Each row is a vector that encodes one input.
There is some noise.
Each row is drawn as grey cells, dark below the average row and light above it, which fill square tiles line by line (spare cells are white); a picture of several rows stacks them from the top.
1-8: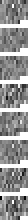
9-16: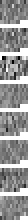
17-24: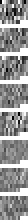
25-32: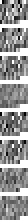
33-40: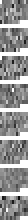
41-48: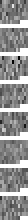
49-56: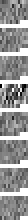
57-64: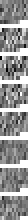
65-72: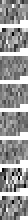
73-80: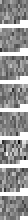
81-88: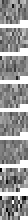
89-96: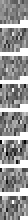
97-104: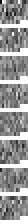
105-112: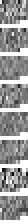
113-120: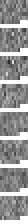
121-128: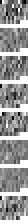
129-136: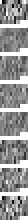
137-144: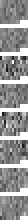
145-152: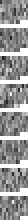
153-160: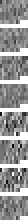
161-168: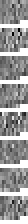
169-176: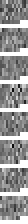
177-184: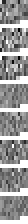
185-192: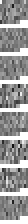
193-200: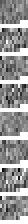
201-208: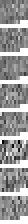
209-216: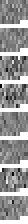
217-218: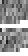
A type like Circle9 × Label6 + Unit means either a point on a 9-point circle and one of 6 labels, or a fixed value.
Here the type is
(Bool × Bool × Bool + Unit) × List2(Line8).
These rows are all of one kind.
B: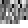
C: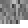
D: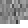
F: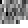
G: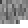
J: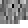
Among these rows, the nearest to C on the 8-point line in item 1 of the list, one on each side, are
D and F.
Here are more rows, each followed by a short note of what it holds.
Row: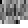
a list of two items
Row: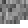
three true/false values, together with a list of one item
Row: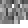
three true/false values, together with the empty list
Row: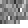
three true/false values, together with the empty list
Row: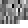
the empty list
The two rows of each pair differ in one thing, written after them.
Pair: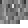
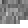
one of the three true/false values
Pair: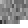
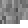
the place on the 8-point line in item 2 of the list
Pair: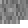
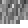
the place on the 8-point line in item 1 of the list
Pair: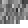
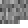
the place on the 8-point line in item 2 of the list
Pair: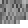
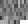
one of the three true/false values
